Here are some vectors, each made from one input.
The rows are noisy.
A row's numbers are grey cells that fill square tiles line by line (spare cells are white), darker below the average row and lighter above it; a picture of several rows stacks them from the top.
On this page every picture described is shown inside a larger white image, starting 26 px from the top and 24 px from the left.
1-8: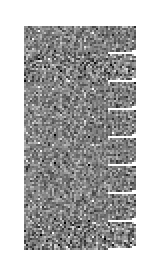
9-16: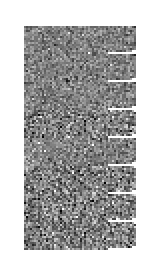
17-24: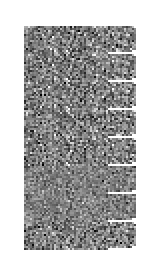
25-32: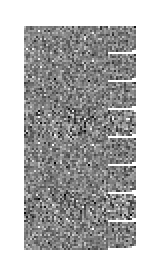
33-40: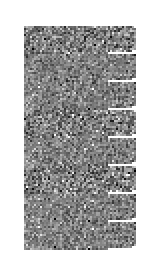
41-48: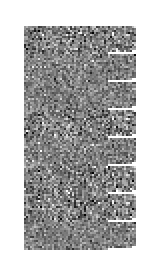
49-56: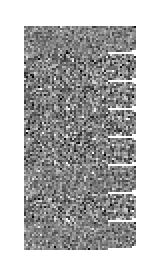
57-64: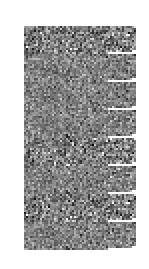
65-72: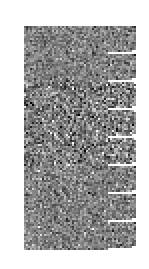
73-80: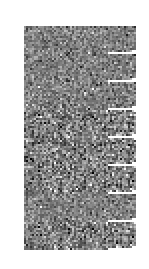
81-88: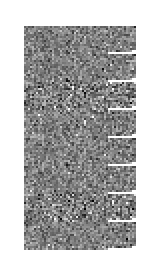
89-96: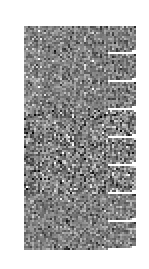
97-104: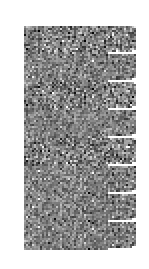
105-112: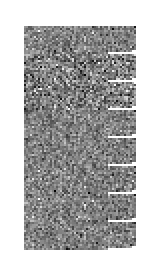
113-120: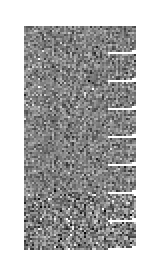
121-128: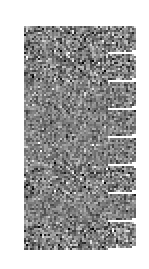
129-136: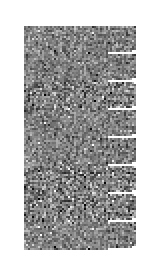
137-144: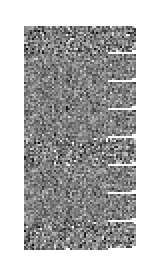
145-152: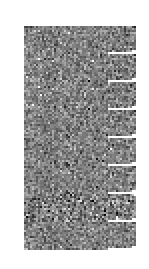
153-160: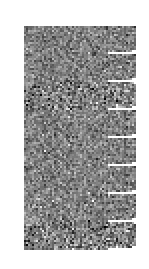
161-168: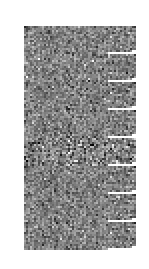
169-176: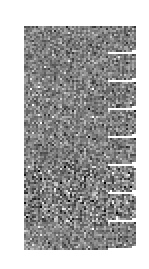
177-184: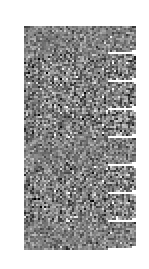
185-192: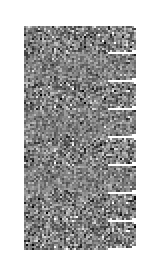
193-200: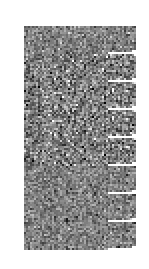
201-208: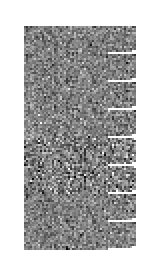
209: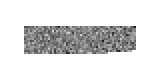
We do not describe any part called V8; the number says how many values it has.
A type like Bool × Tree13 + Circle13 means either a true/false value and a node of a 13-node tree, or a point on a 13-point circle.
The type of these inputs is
Line4 × Line4 × (Line4 + Line6) + Line7 × V8.
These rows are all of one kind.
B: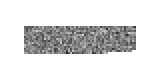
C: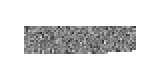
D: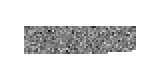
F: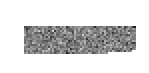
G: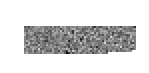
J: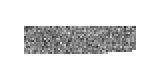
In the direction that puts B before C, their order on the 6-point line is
B, J, F, C, D, G.
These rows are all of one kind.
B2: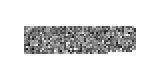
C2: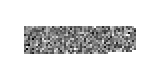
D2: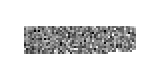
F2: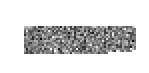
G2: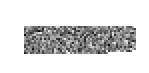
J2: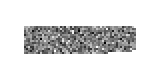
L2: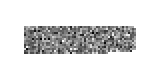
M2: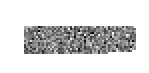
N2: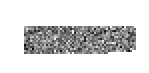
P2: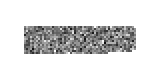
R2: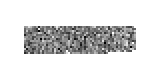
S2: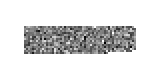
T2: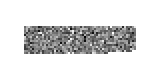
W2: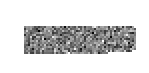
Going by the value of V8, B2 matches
C2, P2, S2 and W2.
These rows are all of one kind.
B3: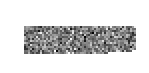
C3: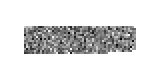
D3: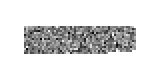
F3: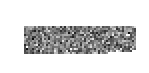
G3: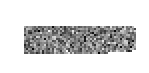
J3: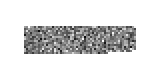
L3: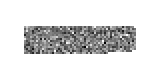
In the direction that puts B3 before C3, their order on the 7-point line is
L3, B3, G3, J3, C3, D3, F3.
